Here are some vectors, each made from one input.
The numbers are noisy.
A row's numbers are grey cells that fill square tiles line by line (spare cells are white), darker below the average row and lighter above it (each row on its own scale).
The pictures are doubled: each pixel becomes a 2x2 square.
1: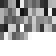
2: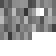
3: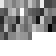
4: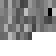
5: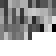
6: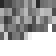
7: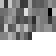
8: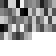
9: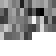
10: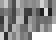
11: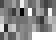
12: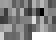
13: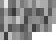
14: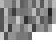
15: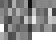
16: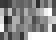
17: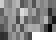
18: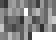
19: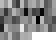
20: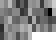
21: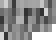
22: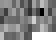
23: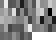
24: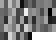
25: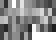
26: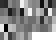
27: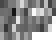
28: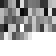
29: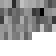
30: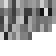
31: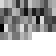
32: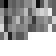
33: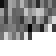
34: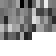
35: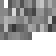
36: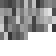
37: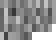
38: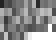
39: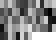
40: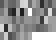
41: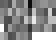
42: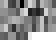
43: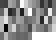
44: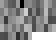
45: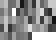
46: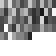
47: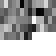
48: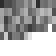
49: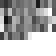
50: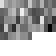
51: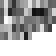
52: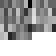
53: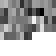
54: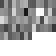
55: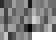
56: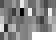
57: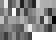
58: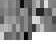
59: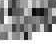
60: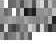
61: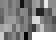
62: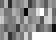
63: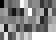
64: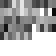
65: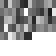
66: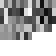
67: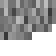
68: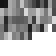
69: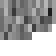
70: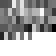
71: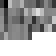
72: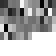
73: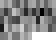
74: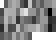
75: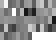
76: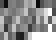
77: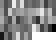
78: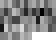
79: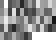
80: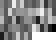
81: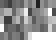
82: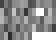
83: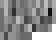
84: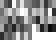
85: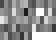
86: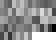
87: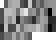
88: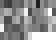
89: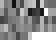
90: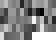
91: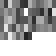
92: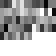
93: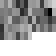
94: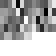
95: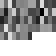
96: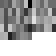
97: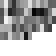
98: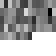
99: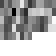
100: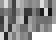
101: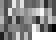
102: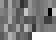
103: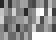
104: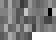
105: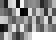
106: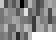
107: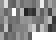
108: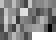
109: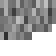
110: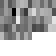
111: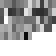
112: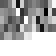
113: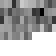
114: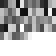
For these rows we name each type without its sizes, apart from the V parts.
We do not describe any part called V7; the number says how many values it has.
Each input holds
a label, together with either a point on a line, or a value of V7.
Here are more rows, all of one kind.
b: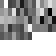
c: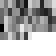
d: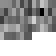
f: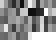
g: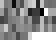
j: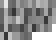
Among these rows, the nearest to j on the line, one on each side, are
c and f.
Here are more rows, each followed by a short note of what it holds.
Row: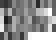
a label and a value of V7
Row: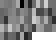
a label and a point on a line
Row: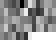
a label and a point on a line
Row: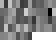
a label and a point on a line
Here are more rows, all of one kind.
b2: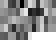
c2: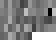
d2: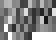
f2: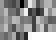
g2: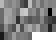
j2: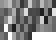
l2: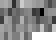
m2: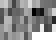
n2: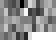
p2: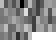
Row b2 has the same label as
f2, n2 and p2.
